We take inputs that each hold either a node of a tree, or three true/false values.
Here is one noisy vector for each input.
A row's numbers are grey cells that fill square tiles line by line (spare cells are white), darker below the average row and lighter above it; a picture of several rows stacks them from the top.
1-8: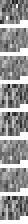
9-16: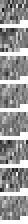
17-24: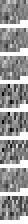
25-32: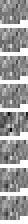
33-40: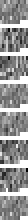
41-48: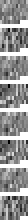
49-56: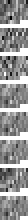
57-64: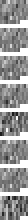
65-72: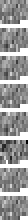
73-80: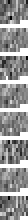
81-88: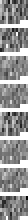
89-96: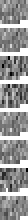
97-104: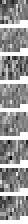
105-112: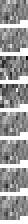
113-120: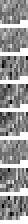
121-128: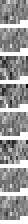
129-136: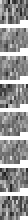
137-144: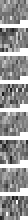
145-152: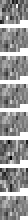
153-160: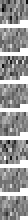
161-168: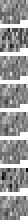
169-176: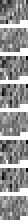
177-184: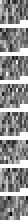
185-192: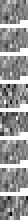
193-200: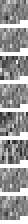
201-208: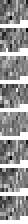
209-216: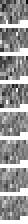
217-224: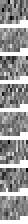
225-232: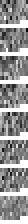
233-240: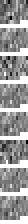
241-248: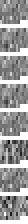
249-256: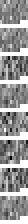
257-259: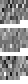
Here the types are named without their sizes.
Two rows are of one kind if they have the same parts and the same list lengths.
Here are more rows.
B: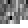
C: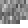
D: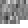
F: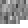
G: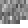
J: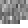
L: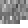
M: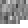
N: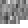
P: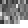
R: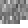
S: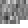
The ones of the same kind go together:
B, P
C, D, F, G, J, L, M, N, R, S

